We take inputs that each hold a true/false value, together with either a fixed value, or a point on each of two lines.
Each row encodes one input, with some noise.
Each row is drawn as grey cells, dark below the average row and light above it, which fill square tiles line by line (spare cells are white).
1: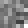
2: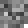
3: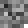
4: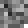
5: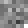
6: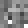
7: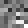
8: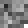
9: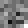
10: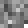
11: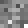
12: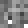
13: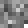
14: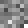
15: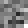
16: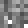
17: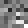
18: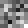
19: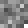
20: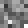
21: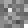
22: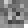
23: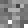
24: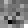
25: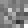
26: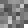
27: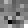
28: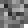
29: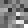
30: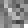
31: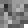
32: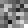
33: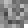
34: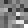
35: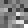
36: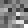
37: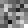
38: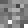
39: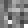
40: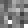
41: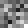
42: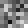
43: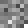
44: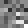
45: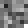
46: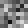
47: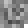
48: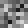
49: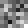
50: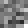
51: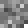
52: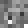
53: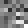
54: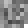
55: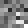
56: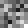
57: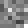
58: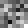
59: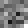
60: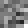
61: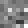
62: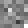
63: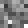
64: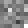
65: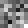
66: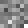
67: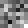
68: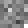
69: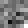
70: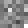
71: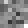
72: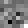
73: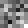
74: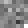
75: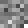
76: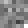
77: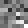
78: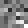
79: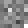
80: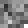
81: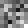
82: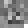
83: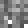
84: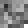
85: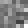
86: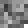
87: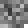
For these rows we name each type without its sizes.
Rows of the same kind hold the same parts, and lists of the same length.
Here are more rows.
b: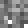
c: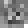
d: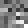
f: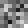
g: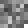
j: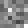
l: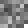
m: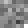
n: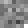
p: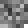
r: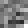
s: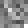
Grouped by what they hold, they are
b, c, g, j, l, m, n, p, r, s
d, f

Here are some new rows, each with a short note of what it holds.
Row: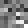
a true/false value
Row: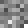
a point on each of two lines and a true/false value
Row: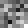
a true/false value
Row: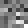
a true/false value
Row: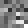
a true/false value
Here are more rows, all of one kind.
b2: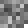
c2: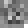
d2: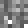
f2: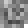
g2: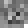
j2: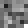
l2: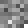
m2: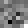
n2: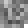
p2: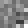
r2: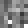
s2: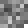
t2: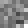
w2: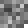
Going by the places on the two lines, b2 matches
c2, g2, s2 and w2.
